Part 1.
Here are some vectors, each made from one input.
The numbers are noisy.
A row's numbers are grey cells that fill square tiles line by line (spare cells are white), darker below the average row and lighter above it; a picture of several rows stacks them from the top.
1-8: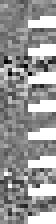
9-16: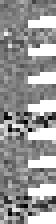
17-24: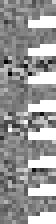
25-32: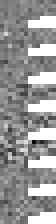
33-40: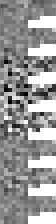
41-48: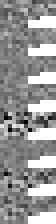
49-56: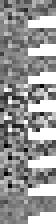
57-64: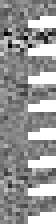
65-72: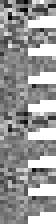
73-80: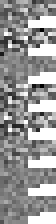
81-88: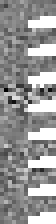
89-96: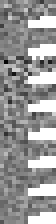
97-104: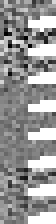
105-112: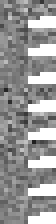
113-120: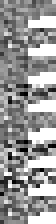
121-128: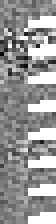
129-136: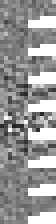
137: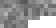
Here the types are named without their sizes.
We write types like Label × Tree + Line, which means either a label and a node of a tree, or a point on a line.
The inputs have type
List(Line).
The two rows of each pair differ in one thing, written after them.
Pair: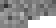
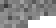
the place on the line in item 2 of the list
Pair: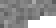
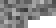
the place on the line in item 2 of the list
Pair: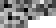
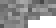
the place on the line in item 2 of the list
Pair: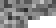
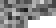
the place on the line in item 1 of the list
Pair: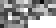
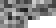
the place on the line in item 1 of the list
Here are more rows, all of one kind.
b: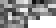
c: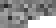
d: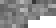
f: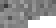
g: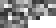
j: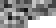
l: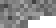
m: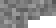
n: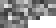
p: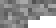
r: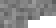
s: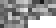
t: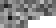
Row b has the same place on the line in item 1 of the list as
d, f and s.
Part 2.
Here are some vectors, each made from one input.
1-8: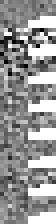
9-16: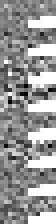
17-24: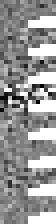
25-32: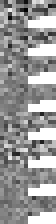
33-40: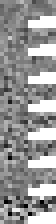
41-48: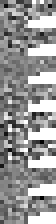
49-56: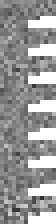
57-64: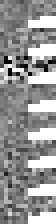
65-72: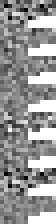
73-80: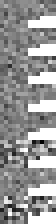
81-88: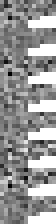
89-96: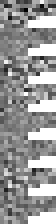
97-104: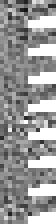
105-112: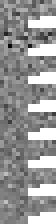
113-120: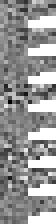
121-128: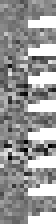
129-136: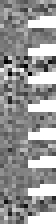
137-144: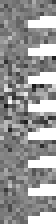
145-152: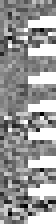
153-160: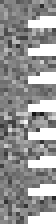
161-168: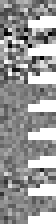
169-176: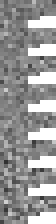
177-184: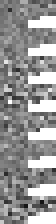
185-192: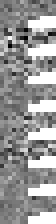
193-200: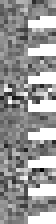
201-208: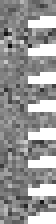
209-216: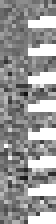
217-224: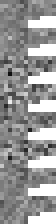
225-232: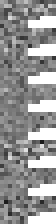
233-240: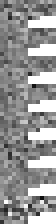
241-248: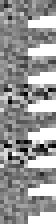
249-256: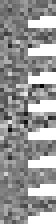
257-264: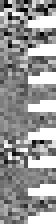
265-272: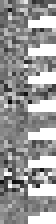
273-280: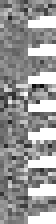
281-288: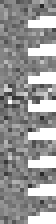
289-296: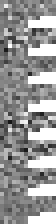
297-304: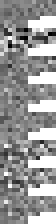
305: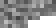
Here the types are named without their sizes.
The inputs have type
List(Circle).
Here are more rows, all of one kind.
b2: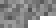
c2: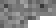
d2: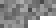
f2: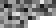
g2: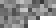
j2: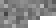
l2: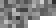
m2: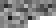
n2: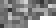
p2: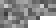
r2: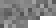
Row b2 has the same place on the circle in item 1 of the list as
d2 and g2.
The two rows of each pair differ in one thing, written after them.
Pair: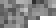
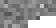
the place on the circle in item 1 of the list
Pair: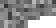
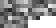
the place on the circle in item 2 of the list
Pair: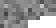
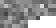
the place on the circle in item 2 of the list
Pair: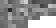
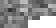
the place on the circle in item 2 of the list
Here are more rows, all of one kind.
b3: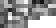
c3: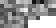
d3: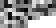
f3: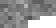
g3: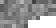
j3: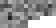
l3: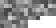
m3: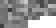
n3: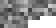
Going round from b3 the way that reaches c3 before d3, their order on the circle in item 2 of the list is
b3, l3, g3, c3, d3, j3, n3, f3, m3.
